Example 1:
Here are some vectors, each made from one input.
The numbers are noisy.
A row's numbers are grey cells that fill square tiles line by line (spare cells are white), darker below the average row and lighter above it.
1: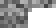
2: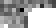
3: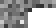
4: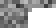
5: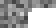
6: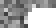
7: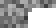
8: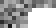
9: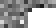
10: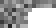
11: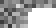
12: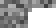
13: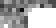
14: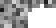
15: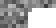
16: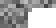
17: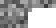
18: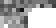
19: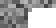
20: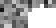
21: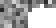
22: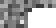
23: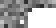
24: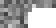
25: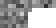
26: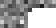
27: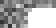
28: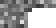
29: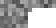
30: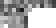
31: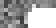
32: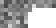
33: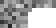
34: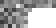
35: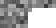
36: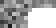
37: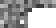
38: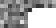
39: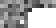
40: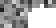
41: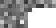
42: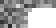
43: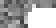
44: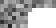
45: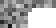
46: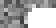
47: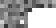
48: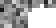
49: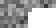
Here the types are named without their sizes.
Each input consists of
a label and a point on each of two lines.
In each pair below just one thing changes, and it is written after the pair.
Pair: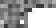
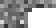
the place on one of the two lines
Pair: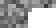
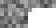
the place on one of the two lines
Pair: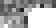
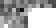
the place on one of the two lines
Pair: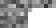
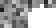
the label
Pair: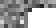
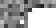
the place on one of the two lines
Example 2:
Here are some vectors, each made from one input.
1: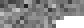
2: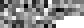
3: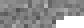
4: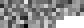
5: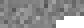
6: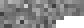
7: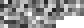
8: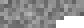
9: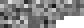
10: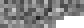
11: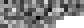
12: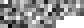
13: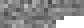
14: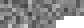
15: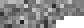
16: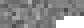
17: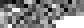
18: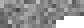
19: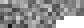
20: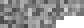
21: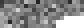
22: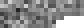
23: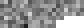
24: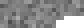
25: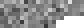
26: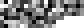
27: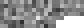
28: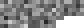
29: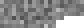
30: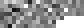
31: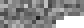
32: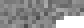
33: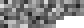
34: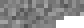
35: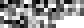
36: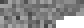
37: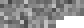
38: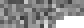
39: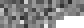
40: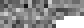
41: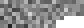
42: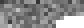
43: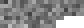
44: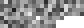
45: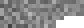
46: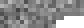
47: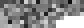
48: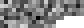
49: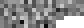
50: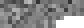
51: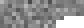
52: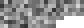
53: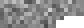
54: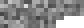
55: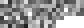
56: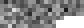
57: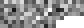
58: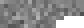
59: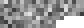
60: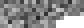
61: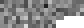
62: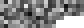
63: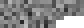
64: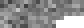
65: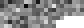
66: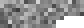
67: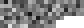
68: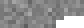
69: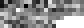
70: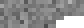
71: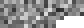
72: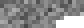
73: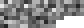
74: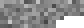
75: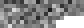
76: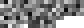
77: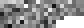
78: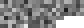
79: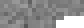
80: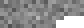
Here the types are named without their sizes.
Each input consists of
a true/false value, together with either a fixed value, or a node of a tree.
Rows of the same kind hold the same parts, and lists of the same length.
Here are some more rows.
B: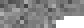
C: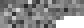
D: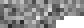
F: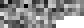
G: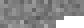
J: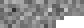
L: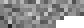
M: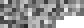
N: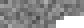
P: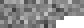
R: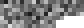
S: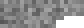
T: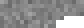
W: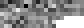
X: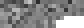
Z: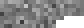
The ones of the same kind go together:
B, F, G, J, L, M, N, P, R, S, T, W
C, D, X, Z

